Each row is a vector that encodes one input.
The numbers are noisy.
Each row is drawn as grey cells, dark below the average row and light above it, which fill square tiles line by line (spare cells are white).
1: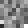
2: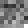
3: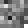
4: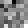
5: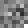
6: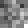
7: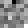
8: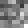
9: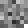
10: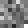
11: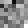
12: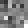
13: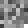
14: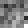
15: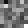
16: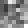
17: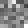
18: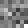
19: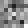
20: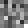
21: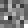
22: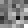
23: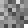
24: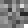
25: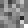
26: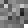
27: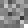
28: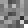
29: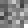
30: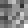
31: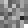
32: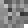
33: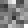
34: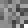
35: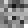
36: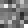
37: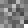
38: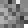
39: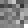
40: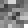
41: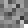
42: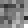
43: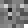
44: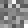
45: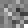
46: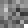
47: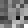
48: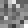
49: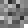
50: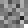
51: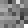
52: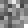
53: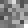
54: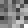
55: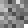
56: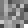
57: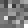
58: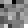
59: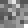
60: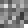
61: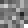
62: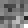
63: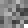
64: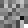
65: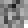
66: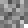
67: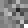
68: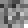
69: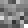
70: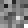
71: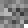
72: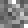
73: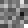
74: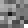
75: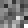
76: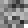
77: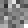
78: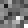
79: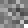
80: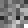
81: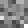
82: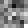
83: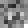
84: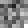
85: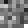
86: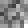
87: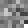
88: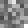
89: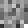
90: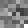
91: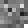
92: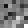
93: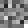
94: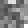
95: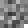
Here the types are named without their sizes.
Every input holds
either a point on a circle, or a node of a tree.
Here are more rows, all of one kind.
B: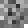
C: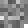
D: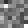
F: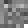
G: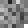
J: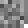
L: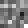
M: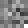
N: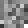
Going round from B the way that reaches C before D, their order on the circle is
B, C, J, N, L, D, F, M, G.
